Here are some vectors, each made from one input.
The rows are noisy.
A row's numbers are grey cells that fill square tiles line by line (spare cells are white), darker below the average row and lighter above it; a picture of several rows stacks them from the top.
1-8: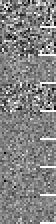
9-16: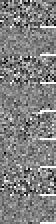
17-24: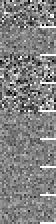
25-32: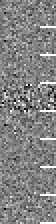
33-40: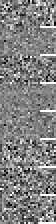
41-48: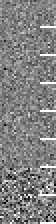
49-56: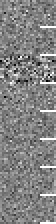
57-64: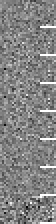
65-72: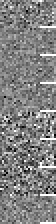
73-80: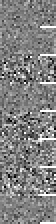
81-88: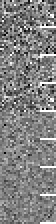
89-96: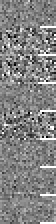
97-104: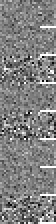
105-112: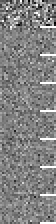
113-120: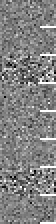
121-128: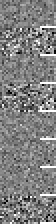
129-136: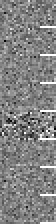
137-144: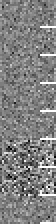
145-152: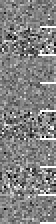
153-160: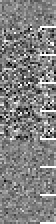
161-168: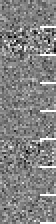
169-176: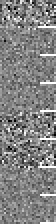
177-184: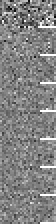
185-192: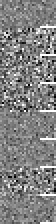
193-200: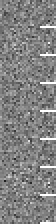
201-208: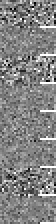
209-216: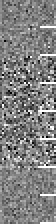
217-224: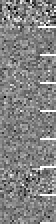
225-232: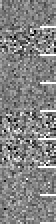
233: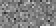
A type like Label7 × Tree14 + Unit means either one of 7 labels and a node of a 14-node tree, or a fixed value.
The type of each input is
Line10 + List2(Circle9 × Circle9).
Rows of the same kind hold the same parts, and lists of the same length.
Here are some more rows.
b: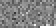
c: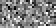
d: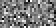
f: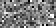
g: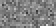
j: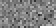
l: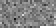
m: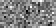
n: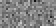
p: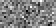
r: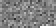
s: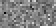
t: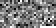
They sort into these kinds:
b, g, j, l, n, r
c, d, f, t
m, p
s

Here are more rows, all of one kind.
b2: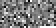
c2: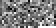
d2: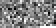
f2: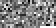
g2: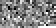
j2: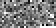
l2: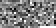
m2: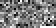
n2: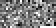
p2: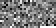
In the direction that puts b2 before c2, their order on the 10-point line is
f2, n2, m2, p2, b2, j2, c2, l2, d2, g2.
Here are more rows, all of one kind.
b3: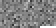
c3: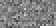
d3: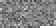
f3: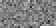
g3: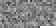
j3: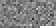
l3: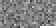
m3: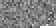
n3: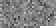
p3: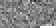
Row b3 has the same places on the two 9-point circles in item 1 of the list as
f3 and l3.
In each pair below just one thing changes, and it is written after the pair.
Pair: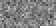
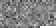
the place on one of the two 9-point circles in item 2 of the list
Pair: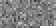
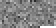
the place on one of the two 9-point circles in item 1 of the list
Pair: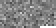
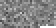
the place on one of the two 9-point circles in item 2 of the list
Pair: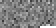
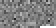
the place on one of the two 9-point circles in item 1 of the list
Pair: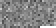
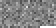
the place on one of the two 9-point circles in item 2 of the list
